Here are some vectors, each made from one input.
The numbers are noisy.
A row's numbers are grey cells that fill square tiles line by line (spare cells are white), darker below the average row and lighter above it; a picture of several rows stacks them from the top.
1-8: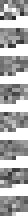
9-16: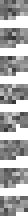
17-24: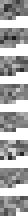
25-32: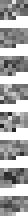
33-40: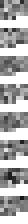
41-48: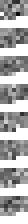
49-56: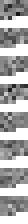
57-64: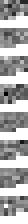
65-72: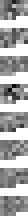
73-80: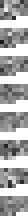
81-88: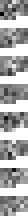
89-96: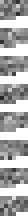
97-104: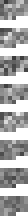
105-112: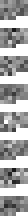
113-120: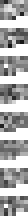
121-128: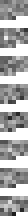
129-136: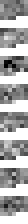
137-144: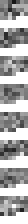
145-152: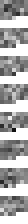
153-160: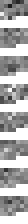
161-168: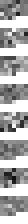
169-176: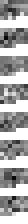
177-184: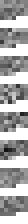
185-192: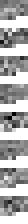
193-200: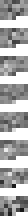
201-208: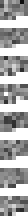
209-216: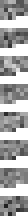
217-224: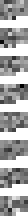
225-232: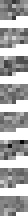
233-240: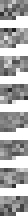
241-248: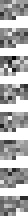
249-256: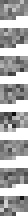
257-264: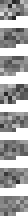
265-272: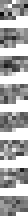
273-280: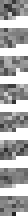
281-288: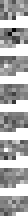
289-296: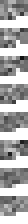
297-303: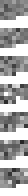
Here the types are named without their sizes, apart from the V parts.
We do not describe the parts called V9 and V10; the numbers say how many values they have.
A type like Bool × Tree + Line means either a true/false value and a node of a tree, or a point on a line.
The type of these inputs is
Bool × Bool × Bool × Bool × V9 × V10 + Tree.
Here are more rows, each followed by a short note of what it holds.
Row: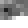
four true/false values, a value of V9 and a value of V10
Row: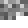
a node of a tree
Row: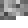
a node of a tree
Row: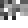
a node of a tree
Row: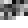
a node of a tree
